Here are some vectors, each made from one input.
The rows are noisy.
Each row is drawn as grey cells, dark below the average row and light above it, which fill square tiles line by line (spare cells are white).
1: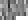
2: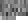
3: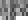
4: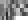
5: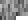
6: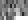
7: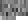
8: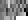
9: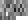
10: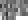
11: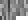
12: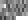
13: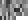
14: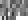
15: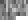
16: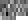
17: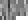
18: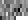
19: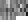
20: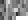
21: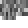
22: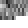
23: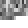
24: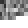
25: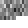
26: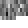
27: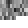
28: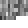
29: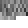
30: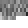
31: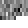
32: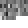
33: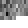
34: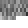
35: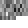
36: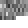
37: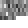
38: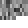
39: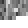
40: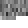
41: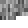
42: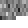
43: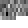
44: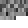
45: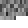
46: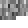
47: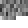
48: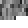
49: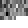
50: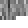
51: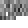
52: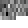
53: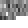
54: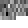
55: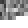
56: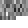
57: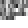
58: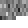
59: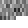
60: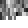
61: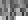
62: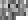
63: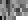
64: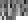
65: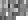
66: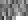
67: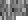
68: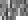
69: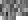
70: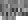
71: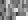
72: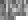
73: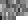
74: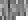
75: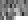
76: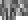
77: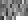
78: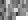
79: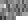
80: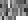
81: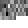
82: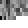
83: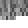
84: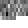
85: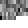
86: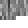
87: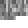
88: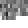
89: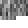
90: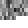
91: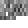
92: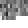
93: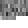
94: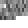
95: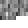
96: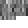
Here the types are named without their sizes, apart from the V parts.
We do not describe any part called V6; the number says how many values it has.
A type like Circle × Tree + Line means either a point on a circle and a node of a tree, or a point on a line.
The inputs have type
(Line + V6) × (Tree + Unit).
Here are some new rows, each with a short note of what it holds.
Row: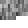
a point on a line and a node of a tree
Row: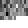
a value of V6
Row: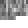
a point on a line
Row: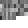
a point on a line and a node of a tree
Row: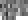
a value of V6
